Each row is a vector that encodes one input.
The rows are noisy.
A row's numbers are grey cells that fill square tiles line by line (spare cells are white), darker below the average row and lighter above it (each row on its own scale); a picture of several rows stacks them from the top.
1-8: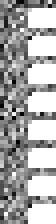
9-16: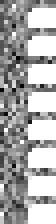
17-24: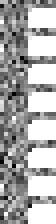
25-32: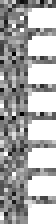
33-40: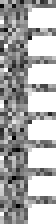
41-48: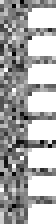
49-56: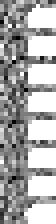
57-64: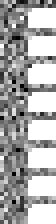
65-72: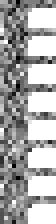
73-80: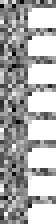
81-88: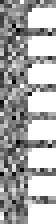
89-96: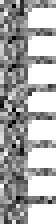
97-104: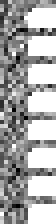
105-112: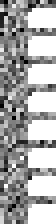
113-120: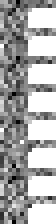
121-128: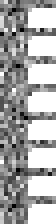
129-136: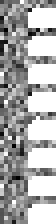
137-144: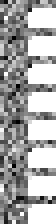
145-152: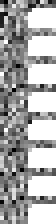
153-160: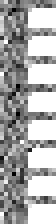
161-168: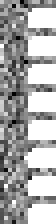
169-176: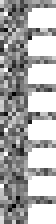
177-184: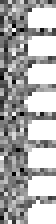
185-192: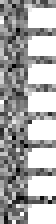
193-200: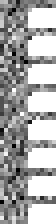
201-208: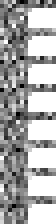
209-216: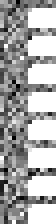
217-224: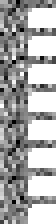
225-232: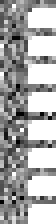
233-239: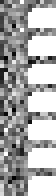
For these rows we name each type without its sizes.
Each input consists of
either a point on a circle and a true/false value, or a label.
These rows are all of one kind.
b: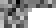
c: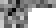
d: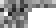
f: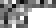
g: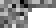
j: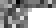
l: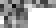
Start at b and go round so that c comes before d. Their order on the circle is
b, c, d, l, f, g, j.
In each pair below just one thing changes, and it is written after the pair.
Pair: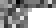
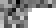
the place on the circle
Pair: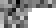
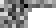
the true/false value
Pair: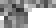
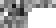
the true/false value
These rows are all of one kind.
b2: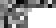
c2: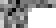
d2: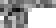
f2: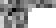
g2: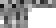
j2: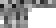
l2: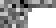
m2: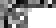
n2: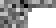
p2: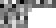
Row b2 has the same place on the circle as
l2, m2 and n2.
